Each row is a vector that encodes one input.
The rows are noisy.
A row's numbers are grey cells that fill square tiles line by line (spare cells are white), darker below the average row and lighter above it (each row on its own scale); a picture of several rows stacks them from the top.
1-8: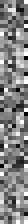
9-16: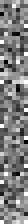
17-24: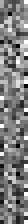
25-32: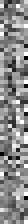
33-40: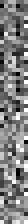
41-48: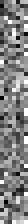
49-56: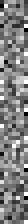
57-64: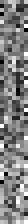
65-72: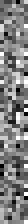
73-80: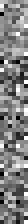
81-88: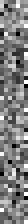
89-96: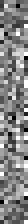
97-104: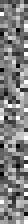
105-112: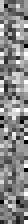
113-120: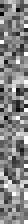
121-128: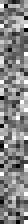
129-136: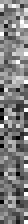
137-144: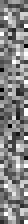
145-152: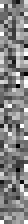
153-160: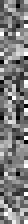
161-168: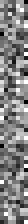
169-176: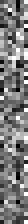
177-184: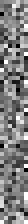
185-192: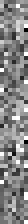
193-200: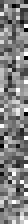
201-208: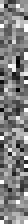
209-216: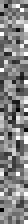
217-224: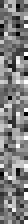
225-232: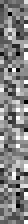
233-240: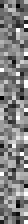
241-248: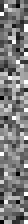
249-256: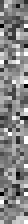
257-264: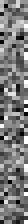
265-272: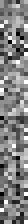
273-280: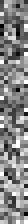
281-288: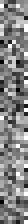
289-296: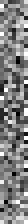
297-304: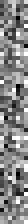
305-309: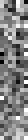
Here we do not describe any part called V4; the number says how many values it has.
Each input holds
a list of up to two items, each a true/false value and a value of V4.
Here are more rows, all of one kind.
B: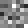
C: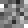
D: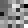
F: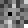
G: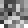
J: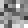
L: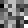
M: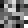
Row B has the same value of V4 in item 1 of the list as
D and M.
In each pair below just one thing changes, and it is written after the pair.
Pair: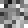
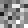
the true/false value in item 1 of the list
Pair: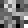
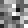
the true/false value in item 2 of the list
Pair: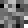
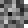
the true/false value in item 1 of the list
